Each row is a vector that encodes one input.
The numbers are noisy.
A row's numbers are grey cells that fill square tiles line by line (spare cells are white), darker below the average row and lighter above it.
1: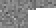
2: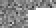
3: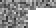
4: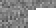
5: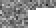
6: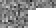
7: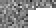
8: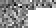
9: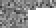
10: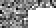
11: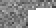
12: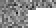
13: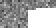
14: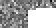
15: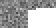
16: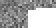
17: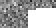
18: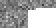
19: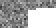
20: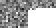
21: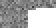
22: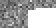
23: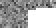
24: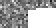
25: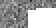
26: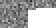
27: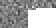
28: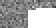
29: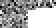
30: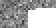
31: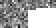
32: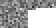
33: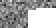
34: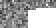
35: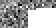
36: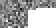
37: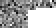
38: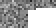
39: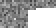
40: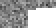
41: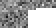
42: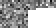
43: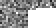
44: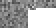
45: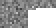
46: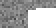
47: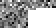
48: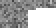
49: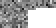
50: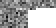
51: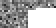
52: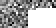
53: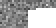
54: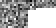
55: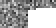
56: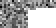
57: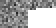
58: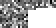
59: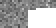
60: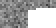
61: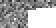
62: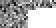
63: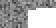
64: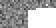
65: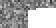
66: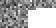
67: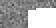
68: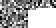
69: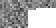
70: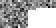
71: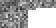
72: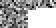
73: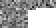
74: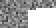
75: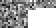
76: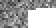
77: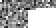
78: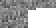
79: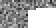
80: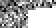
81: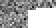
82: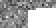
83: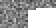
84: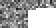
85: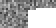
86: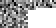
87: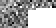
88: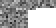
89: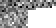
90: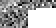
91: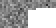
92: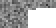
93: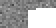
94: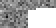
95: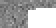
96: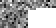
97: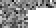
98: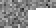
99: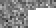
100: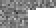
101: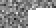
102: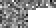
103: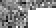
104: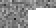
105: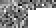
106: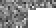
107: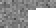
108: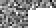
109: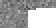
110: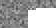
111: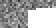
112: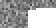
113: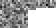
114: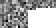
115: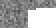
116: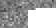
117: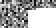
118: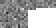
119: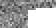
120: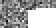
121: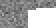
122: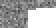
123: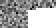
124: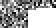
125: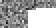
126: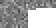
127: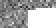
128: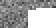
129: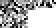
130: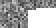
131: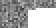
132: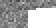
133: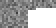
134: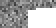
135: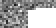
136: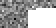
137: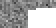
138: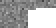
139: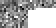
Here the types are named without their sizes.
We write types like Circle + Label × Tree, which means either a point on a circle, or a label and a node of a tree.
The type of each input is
Bool × Bool × Bool × Bool × (Circle × Label + Unit) + Unit.
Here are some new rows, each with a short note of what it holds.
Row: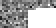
a fixed value
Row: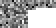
a fixed value
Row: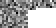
four true/false values
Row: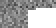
four true/false values
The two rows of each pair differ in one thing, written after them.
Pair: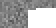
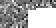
the label
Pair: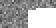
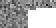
the label
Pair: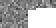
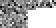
the label
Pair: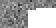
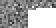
the label
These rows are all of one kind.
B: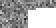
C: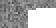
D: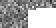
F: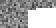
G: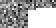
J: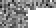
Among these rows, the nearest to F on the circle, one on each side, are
C and J.
